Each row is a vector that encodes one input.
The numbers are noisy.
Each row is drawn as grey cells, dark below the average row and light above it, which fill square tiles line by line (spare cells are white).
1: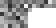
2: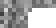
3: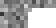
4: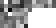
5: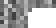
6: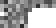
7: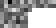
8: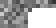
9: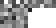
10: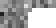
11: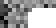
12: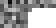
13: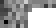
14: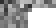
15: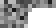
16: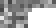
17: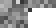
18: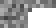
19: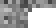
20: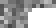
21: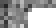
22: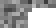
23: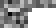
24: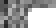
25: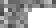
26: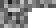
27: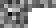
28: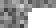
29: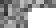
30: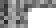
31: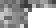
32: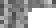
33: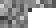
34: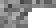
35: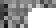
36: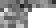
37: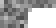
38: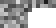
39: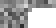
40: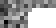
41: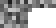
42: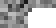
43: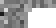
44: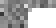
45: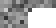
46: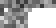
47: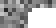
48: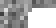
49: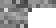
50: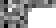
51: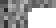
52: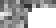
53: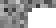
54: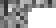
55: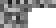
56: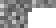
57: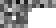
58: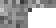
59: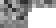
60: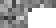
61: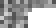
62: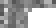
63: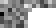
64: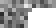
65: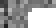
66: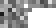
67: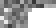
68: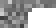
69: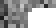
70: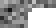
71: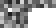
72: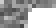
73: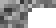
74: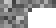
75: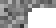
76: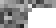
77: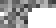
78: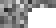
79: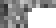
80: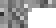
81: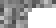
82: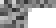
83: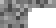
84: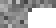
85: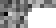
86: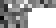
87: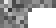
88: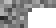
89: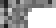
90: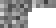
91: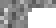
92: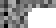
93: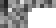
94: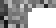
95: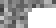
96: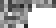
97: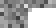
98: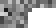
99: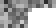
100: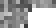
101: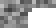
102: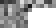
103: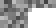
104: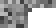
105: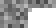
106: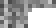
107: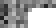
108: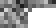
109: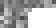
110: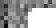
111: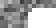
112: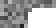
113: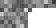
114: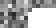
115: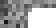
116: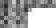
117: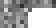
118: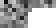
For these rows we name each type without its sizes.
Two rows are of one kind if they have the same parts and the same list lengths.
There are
4 kinds of row.
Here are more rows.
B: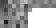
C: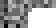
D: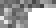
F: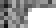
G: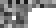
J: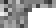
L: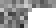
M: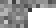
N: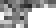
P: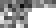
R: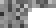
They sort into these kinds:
B, C, F
D, L, R
G
J, M, N, P

